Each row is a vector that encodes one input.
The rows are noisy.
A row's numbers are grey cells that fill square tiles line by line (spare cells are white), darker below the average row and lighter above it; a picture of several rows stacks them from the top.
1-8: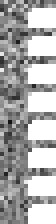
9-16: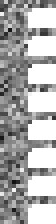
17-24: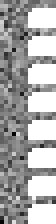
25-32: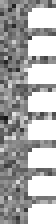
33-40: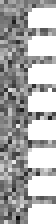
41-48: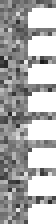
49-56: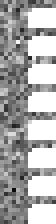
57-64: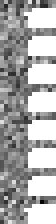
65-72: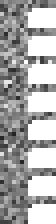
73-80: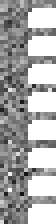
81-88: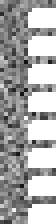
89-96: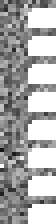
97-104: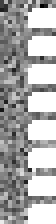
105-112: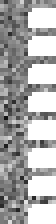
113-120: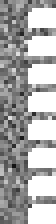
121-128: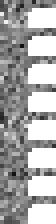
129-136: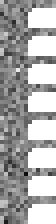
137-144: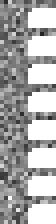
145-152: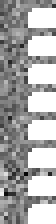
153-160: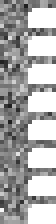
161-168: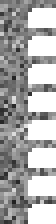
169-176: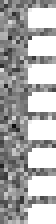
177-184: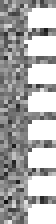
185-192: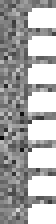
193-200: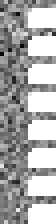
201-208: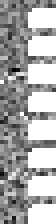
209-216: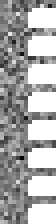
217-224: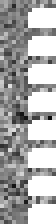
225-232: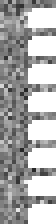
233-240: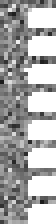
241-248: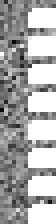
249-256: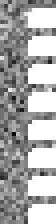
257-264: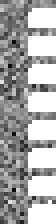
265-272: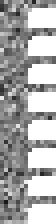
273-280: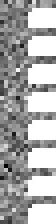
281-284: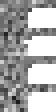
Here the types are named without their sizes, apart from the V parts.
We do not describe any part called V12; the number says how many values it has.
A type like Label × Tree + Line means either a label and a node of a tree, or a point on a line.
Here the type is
Label × V12 + List(Line).
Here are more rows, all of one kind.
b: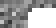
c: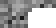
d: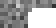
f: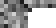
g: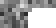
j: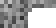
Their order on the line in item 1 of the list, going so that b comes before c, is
b, c, f, d, g, j.
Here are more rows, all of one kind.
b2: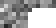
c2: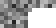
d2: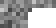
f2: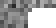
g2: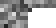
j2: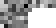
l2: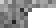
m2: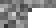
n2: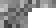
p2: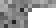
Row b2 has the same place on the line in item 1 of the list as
d2 and n2.
